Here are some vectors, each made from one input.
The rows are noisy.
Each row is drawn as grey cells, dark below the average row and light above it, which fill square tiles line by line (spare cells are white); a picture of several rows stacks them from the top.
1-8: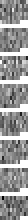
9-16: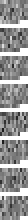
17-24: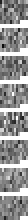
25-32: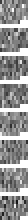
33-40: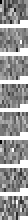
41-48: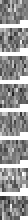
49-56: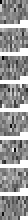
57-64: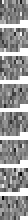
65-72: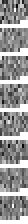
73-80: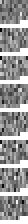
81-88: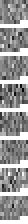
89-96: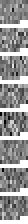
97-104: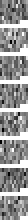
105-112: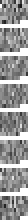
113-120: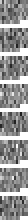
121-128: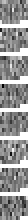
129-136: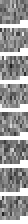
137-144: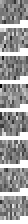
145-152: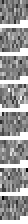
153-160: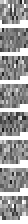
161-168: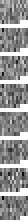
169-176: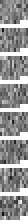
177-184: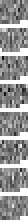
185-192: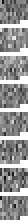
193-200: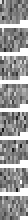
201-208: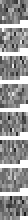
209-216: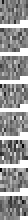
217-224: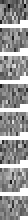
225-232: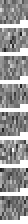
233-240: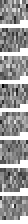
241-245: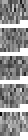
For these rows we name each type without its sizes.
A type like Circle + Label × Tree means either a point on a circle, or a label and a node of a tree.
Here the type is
(Bool × Bool × Bool + Unit) × (Line + Tree).
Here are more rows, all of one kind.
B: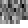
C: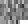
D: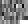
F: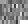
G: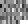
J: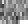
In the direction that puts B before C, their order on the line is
B, C, G, F, J, D.
